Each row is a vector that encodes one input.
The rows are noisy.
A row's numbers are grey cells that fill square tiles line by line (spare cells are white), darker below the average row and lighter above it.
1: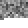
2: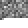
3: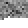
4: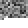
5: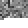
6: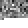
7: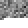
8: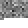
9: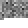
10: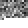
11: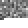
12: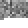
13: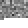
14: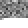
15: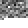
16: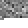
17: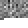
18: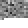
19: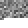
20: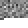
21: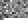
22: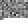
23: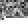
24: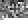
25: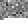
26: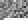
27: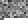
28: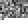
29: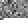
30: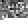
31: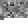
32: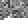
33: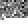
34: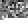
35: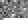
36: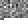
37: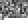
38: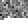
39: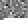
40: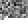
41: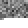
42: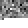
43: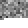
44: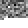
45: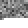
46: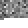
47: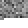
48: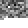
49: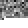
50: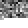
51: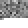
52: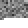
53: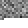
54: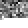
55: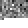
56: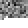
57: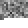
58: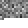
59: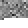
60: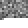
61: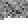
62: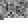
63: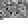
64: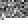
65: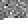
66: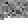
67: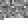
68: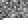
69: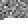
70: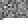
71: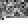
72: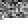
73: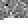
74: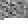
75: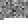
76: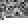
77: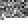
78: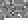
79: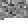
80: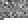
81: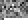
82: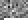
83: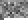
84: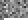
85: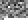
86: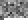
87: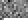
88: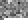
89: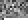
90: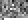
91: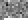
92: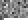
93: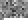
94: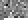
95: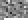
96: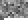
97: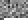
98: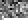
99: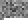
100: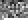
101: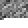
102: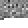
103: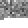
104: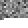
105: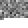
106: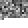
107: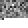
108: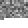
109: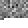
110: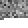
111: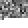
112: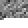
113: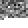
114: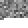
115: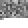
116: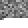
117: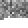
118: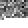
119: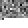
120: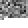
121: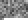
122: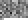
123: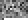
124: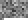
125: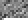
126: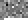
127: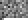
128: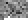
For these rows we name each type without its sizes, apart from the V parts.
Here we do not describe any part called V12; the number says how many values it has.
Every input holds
either a point on a line, or a true/false value and a value of V12.
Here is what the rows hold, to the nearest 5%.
About 30% of them hold a point on a line. The rest hold a true/false value and a value of V12.
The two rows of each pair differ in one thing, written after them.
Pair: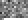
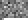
the value of V12
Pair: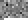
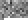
the value of V12
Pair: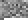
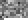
the value of V12
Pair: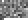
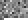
the value of V12
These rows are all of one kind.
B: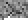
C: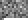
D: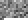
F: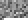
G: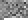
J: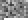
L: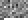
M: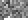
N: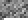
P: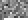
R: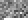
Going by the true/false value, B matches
G and J.
